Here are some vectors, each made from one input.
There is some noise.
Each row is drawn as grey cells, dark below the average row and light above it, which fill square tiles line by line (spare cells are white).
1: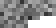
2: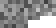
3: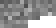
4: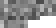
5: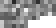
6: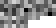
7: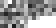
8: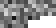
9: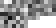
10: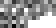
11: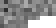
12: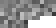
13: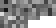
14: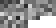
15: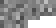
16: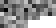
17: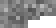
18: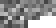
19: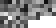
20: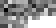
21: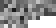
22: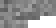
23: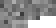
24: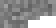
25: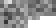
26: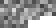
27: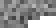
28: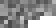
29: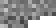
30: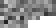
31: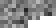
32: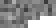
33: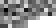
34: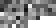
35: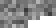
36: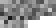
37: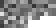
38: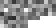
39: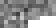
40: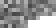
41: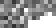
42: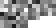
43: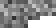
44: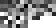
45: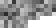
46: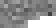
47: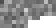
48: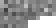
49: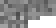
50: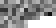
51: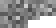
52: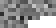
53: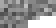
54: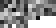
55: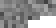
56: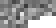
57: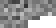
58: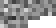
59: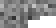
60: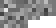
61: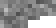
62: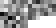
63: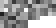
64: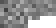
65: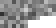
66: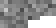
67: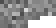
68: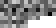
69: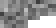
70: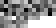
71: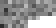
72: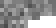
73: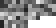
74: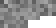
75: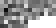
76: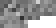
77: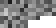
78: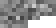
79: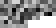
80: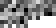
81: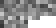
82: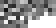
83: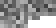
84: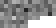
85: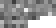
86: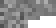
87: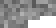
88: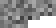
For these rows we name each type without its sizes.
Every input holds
a node of a tree, together with either a point on a line, or a node of a tree.
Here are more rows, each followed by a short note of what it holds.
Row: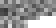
a point on a line and a node of a tree
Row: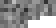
a node of each of two trees
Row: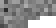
a node of each of two trees
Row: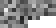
a node of each of two trees
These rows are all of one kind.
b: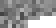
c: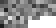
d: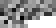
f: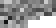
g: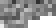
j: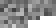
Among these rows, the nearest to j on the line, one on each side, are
d and g.
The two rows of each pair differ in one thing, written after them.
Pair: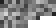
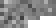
the place on the line
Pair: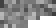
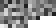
the place on the line
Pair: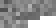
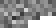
the place on the line
